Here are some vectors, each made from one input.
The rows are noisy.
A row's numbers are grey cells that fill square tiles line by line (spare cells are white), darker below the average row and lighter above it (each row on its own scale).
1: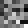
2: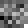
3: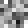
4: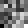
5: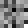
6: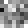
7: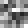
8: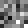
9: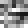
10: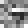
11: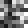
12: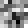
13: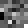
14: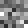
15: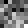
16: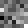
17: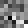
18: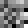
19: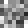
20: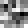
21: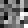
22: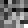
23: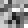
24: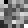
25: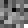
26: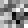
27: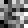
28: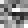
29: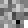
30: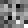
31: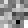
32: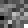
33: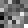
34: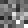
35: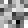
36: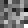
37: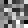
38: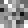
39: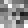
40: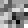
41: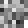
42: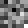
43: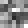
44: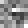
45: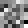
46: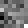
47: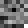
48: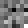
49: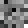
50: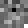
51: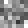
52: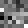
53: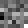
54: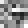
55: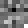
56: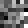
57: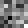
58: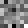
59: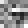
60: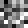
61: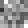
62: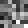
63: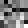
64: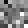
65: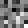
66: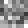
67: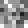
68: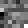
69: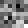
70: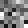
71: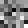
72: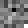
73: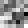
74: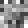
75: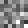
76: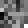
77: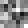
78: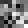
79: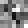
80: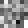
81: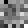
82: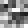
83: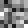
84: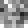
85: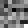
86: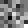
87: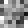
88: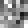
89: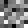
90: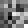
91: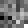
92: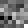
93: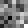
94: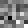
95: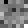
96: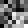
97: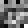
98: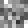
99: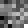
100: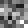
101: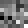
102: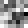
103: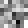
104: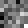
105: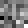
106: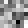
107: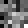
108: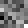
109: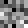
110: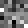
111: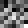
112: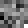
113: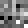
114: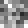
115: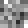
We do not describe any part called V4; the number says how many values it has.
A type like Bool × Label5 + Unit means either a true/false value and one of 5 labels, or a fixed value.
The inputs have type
Bool × Line6 × V4 + Line7.
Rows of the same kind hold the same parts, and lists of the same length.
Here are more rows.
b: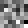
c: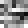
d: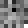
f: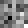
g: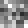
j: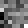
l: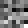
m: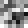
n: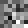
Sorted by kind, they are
b, d, f, j, l, n
c, g, m

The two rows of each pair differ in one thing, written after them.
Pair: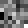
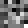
the true/false value
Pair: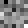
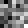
the true/false value
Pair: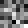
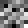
the true/false value
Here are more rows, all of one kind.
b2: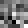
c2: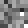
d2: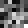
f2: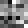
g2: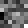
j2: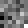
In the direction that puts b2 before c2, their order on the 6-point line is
g2, j2, d2, b2, f2, c2.
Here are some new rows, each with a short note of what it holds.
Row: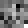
a point on a 6-point line, a true/false value and a value of V4
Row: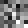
a point on a 6-point line, a true/false value and a value of V4
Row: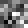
a point on a 6-point line, a true/false value and a value of V4
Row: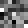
a point on a 6-point line, a true/false value and a value of V4
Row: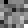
a point on a 6-point line, a true/false value and a value of V4
